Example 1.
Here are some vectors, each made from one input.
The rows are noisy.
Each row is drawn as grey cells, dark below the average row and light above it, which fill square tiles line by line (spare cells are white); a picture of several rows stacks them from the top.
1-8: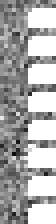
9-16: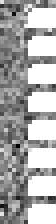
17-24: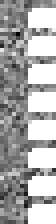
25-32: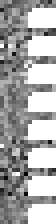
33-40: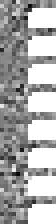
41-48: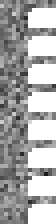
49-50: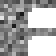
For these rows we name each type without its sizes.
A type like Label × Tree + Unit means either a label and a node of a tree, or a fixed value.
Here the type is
Bool × Bool × Bool × Bool.
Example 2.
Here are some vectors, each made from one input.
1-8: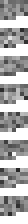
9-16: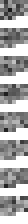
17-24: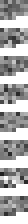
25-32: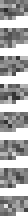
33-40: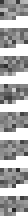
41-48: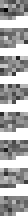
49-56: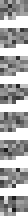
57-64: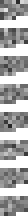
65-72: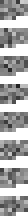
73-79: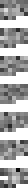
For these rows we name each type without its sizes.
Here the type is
Line.
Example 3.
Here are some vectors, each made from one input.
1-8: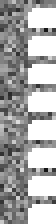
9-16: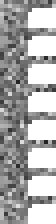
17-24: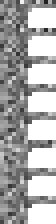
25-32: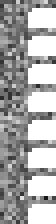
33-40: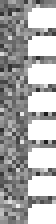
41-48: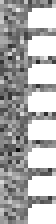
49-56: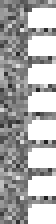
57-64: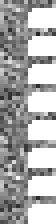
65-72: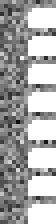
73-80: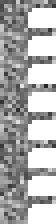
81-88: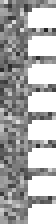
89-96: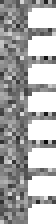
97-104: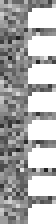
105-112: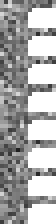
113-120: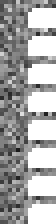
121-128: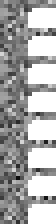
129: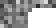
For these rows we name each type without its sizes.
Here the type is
Label.
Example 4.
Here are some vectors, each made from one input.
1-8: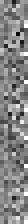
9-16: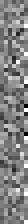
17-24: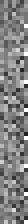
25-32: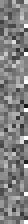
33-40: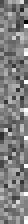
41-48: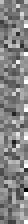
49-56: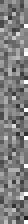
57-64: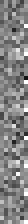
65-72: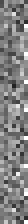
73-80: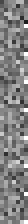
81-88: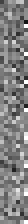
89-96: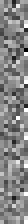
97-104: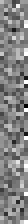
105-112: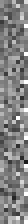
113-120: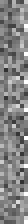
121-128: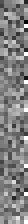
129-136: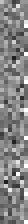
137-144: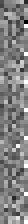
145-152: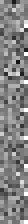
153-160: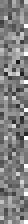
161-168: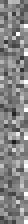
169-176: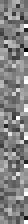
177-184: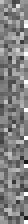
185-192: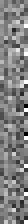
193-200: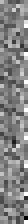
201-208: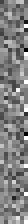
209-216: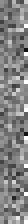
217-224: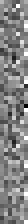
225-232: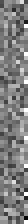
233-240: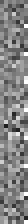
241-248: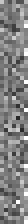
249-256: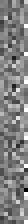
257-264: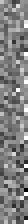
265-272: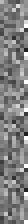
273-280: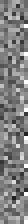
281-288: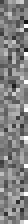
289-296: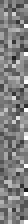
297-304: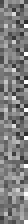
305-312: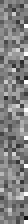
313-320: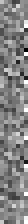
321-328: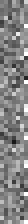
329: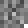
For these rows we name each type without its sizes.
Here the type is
Circle.
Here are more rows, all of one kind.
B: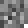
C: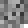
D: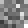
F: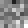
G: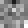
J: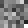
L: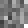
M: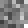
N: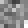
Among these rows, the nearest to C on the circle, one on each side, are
F and J.
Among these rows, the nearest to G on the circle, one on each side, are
F and N.
